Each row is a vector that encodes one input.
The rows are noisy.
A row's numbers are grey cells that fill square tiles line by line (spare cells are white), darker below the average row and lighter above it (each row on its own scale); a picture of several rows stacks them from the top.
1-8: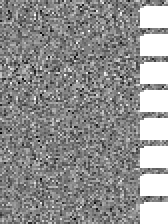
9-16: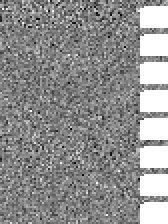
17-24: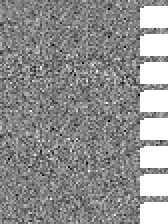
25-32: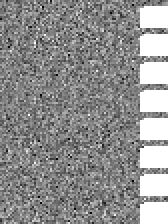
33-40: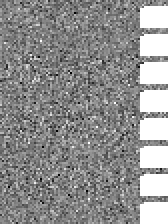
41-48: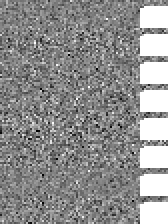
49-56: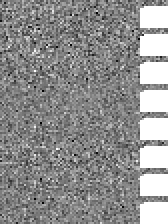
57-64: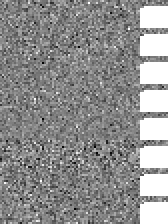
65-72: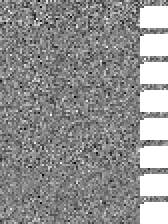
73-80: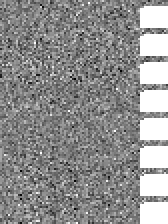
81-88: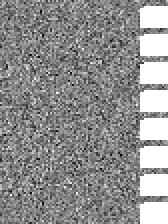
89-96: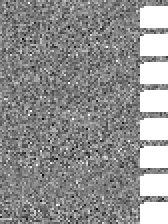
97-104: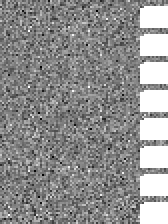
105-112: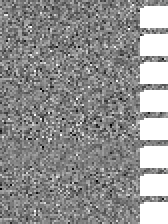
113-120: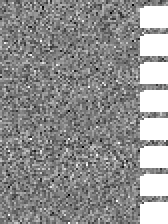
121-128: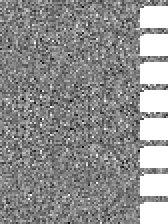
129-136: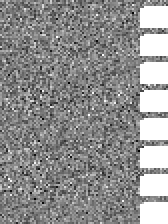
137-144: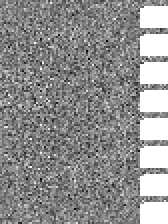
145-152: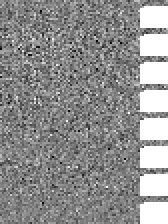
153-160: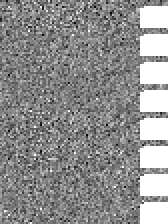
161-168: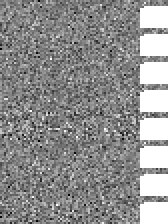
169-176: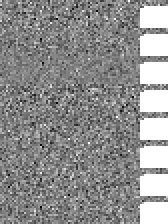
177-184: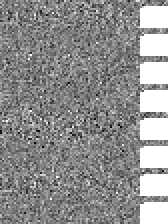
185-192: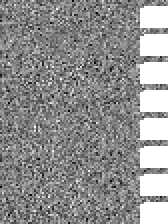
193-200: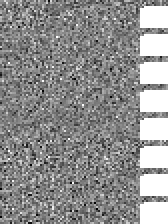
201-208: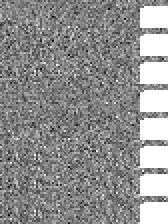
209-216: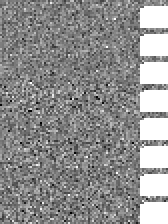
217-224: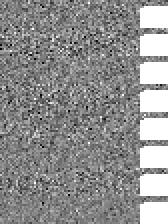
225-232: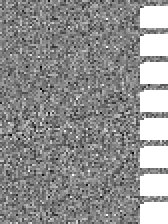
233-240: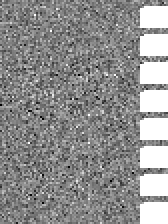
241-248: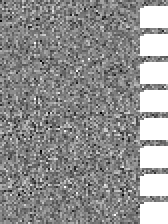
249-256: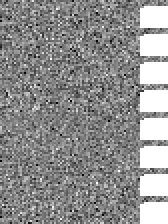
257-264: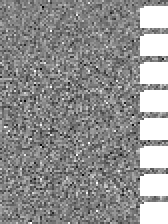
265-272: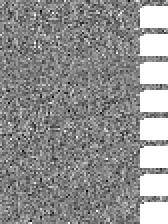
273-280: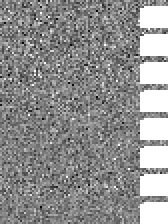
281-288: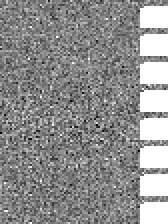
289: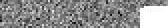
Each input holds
either a point on an 18-point circle, or a point on a 19-point circle.
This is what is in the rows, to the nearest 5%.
About 45% of them hold a point on an 18-point circle. The rest hold a point on a 19-point circle.
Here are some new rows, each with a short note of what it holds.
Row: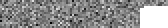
a point on a 19-point circle
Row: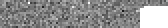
a point on a 19-point circle
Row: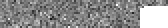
a point on an 18-point circle
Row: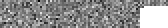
a point on an 18-point circle
